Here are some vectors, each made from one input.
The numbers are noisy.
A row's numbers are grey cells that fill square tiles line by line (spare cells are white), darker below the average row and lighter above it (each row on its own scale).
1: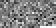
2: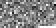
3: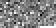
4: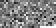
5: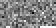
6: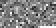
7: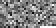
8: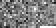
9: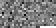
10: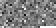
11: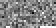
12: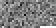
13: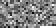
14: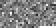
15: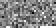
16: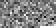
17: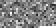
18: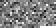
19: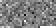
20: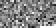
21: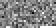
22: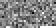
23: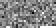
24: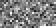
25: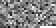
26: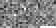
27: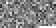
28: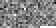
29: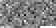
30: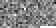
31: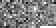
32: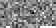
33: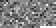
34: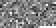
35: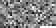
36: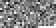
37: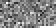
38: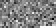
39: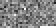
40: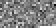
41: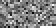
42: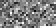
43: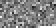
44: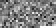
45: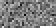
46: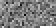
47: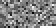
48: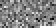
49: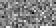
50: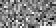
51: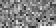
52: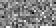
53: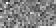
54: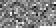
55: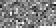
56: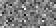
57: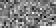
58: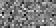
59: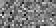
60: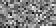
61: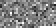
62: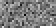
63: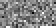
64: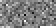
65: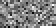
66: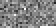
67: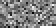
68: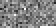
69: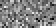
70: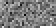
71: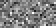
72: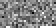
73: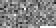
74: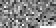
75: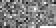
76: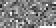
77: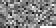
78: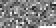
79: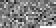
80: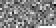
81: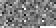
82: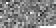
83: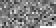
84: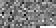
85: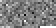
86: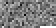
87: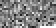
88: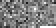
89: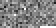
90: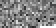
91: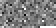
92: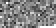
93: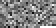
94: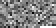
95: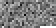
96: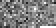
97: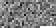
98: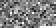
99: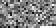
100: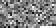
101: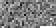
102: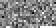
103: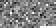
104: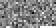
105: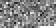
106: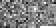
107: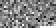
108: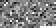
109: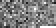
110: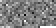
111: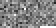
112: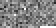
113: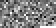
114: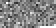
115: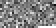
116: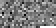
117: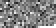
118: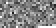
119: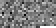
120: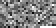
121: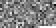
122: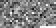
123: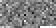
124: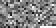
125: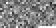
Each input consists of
either a point on each of three 6-point lines, or three true/false values.
